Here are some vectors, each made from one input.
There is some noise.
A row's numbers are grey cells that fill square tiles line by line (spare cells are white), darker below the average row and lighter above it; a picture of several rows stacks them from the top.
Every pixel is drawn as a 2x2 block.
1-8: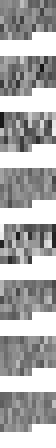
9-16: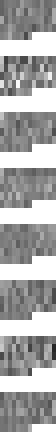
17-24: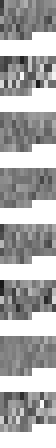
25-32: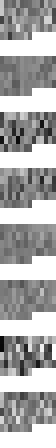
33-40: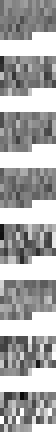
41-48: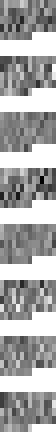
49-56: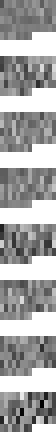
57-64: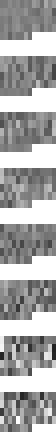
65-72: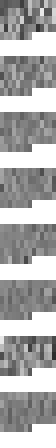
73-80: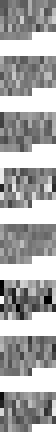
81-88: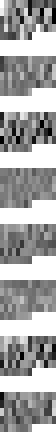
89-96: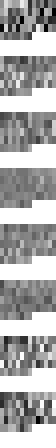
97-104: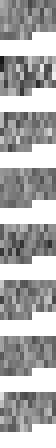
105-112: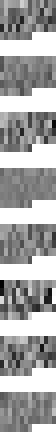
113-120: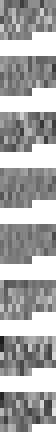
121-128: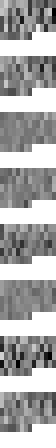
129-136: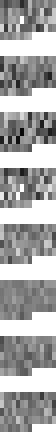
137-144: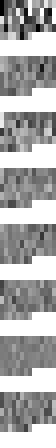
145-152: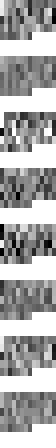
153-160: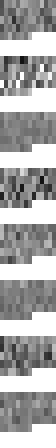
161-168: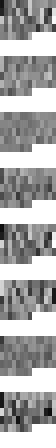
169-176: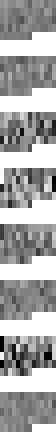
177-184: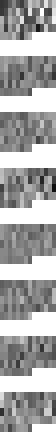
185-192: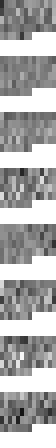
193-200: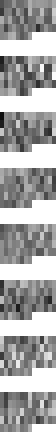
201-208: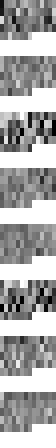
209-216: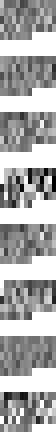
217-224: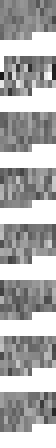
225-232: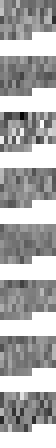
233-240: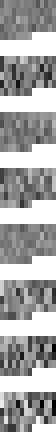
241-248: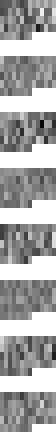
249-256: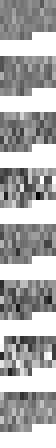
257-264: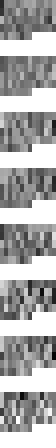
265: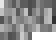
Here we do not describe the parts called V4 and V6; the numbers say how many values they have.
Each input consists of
either a point on an 8-point line, a node of a 7-node tree and a value of V6, or a node of an 11-node tree and a value of V4.
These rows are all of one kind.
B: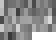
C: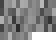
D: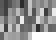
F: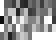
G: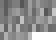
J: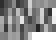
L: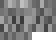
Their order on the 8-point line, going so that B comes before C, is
B, J, C, F, G, L, D.
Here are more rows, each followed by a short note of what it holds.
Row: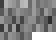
a node of an 11-node tree and a value of V4
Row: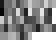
a node of an 11-node tree and a value of V4
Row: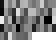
a point on an 8-point line, a node of a 7-node tree and a value of V6
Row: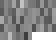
a point on an 8-point line, a node of a 7-node tree and a value of V6
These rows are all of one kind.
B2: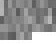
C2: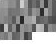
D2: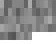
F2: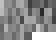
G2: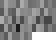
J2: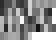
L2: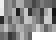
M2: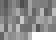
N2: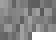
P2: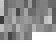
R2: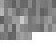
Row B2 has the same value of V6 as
D2, L2 and P2.
